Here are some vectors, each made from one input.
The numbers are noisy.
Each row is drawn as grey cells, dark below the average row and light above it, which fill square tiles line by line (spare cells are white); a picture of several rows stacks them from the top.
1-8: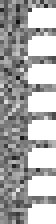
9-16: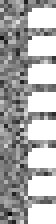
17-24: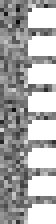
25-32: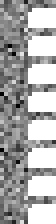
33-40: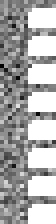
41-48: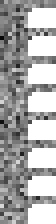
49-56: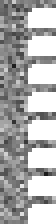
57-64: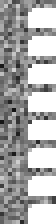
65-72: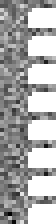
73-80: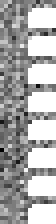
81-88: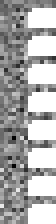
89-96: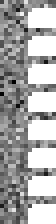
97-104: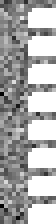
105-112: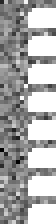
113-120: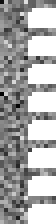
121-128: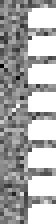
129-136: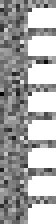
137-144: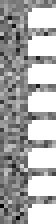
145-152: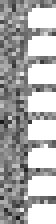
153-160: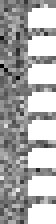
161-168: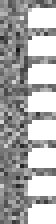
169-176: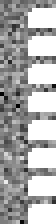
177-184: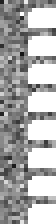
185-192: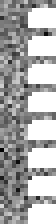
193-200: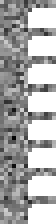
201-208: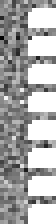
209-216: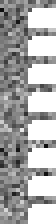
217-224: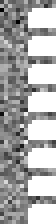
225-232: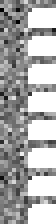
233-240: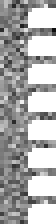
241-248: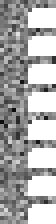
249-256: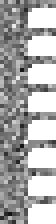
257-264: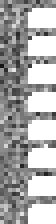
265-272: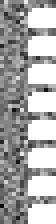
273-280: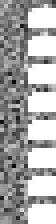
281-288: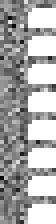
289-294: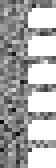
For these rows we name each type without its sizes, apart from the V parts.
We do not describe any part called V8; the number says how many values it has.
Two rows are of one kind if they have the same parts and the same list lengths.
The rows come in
2 kinds.
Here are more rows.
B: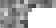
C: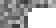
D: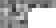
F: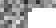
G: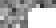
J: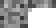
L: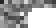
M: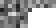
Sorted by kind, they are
B, D, G, J, L
C, F, M

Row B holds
a point on a circle and a value of V8.
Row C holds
a point on each of two circles and a true/false value.
